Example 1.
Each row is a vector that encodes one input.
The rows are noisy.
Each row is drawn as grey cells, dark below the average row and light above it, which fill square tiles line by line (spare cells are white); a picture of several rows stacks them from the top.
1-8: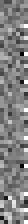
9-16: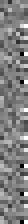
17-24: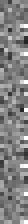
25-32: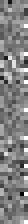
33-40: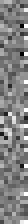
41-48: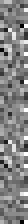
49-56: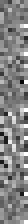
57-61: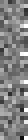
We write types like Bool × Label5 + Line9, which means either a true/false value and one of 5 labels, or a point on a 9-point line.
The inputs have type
List2(Line5).
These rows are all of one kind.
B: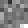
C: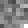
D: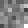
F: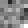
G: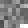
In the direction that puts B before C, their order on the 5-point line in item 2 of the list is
B, G, C, D, F.
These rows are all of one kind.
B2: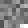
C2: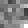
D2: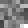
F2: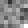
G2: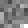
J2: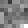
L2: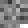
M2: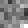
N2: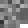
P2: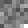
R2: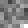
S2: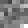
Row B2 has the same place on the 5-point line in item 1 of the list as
D2 and N2.
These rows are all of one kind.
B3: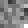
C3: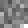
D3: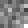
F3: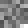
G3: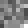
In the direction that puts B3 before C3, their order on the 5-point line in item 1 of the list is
F3, G3, B3, C3, D3.
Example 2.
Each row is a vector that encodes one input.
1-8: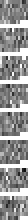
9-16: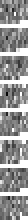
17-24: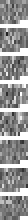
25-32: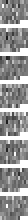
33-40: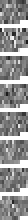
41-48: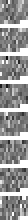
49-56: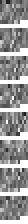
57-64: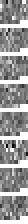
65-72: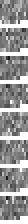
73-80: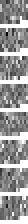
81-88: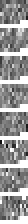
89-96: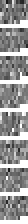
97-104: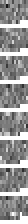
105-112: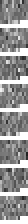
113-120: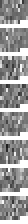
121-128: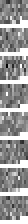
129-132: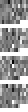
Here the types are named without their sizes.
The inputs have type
List(Line).
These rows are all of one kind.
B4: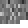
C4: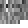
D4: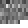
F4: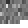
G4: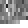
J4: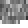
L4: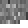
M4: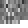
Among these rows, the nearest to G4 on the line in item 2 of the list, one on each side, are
J4 and M4.
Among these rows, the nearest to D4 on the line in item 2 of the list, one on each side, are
F4 and J4.
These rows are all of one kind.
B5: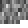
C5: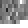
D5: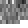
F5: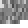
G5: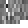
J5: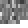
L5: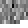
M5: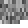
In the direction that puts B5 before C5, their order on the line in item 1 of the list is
B5, J5, D5, G5, M5, C5, L5, F5.
